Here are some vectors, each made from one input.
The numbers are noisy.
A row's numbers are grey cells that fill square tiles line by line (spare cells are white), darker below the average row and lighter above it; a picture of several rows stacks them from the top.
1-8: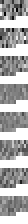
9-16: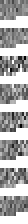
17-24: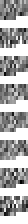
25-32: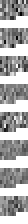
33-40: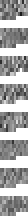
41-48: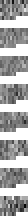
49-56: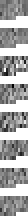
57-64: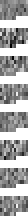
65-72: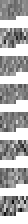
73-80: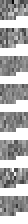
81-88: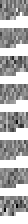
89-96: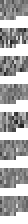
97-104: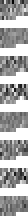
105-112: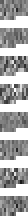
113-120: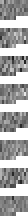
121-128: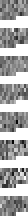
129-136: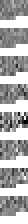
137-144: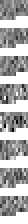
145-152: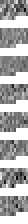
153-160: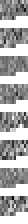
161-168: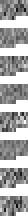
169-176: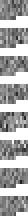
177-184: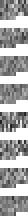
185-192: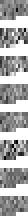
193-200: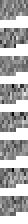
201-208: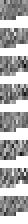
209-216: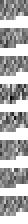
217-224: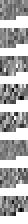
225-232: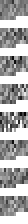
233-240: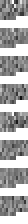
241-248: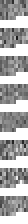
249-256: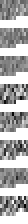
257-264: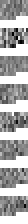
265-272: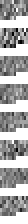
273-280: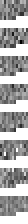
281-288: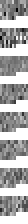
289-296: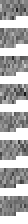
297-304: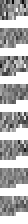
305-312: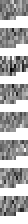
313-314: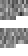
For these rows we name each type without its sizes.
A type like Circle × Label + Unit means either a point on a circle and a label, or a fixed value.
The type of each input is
List(Line).
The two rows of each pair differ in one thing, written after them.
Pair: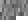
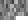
the place on the line in item 1 of the list
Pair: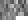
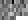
the place on the line in item 2 of the list
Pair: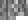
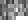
the place on the line in item 1 of the list
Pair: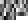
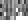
the place on the line in item 1 of the list
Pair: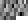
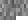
the place on the line in item 1 of the list
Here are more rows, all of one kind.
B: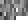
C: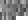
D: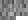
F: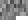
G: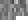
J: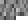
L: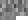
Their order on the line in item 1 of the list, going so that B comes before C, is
F, L, J, B, C, D, G.
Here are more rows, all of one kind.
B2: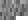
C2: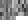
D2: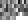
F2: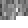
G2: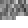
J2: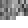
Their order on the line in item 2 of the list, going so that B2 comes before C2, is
J2, F2, D2, B2, C2, G2.
